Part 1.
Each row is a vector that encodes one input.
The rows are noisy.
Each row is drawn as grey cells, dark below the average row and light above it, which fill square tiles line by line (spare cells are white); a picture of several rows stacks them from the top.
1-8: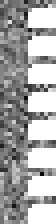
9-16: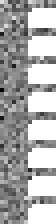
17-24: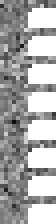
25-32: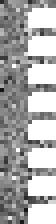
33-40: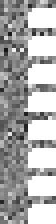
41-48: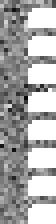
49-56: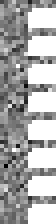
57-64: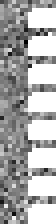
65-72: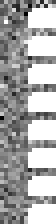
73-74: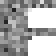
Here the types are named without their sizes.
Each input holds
a list of points on a line.
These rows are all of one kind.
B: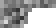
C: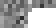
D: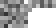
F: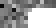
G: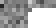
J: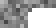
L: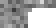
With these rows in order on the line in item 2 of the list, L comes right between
C and J.
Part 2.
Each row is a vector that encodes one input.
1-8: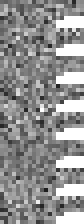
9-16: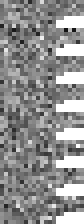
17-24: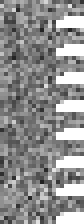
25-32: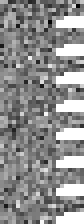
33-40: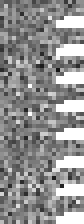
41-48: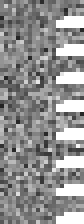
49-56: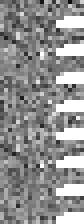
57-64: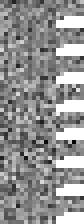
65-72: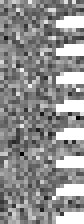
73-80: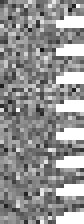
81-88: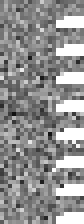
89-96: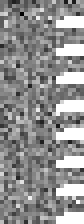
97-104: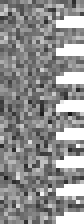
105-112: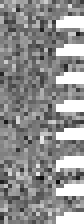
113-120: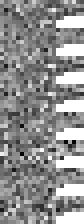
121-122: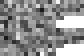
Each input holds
either a point on a 7-point line, or a point on a 13-point line.
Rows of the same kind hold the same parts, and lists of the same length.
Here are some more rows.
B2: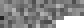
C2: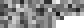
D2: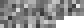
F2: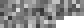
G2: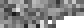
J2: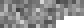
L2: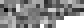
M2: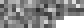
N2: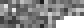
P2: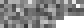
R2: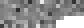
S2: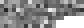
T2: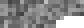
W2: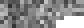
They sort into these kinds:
B2, J2, N2, R2, T2, W2
C2, D2, F2, G2, L2, M2, P2, S2

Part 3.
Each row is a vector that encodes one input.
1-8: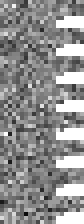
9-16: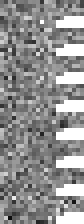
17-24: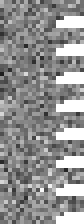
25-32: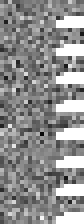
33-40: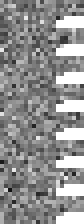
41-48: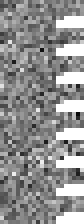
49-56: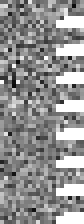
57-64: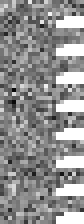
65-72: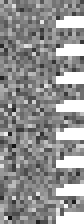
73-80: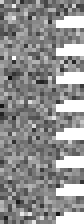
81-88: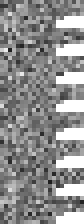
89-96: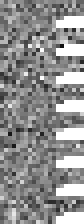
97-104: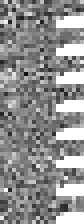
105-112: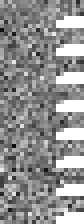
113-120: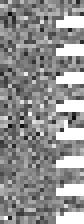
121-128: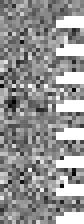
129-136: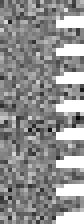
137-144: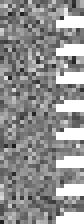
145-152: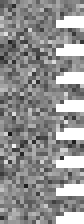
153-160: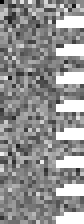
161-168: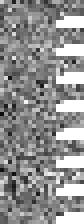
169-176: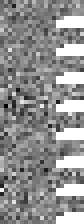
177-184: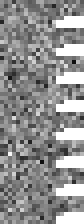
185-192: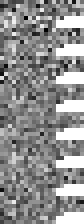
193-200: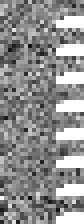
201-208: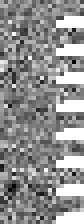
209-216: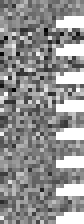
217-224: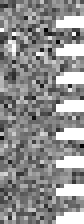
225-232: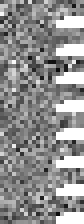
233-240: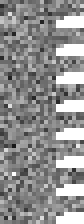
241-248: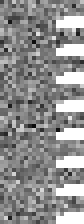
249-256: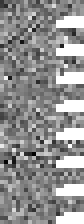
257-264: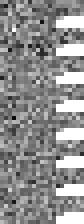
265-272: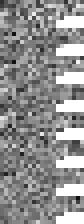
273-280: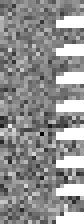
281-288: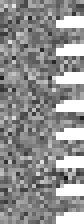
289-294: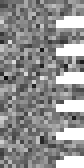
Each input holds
a point on a 13-point line, together with either a fixed value, or a node of an 18-node tree.
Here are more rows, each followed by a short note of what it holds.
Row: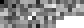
a point on a 13-point line
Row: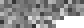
a point on a 13-point line and a node of an 18-node tree
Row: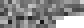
a point on a 13-point line
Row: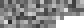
a point on a 13-point line
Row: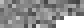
a point on a 13-point line and a node of an 18-node tree
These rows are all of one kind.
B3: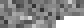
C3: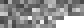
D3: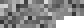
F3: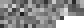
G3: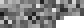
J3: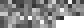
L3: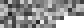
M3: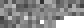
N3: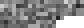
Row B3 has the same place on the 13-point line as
C3 and J3.
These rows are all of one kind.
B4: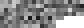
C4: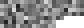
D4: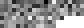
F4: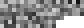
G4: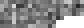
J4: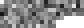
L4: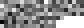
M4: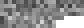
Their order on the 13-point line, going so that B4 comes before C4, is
B4, G4, M4, D4, C4, F4, J4, L4.
